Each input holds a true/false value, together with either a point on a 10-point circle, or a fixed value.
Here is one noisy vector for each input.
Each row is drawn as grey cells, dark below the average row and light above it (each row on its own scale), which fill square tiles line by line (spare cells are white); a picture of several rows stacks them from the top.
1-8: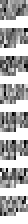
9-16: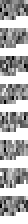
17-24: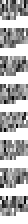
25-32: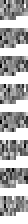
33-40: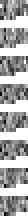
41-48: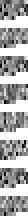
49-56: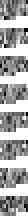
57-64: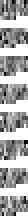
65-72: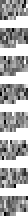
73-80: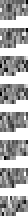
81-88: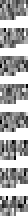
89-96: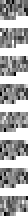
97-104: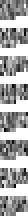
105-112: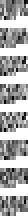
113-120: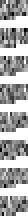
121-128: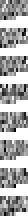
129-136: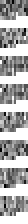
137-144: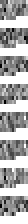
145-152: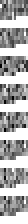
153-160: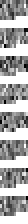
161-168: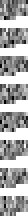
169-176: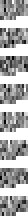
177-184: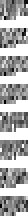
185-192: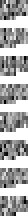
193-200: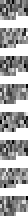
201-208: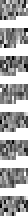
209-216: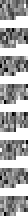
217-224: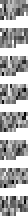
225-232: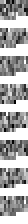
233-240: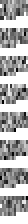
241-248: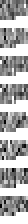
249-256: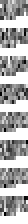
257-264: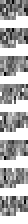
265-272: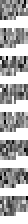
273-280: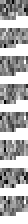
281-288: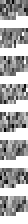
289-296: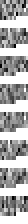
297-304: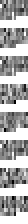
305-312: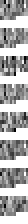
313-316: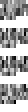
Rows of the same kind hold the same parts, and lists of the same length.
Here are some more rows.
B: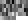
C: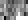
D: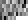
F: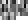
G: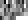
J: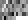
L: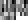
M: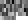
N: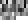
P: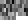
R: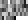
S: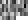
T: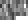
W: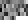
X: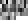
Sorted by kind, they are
B, M, P, W
C, D, F, G, J, L, N, R, S, T, X

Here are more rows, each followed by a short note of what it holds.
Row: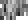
a point on a 10-point circle and a true/false value
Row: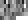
a point on a 10-point circle and a true/false value
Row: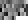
a true/false value
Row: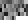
a true/false value
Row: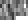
a point on a 10-point circle and a true/false value
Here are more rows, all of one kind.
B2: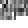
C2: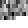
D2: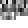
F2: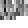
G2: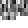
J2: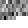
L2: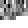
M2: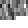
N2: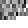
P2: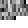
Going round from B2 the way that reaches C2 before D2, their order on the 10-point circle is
B2, F2, L2, M2, C2, J2, N2, P2, G2, D2.
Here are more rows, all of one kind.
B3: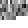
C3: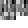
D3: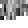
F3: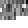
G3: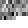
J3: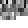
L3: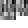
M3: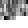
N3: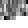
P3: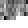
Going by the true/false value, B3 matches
D3 and G3.
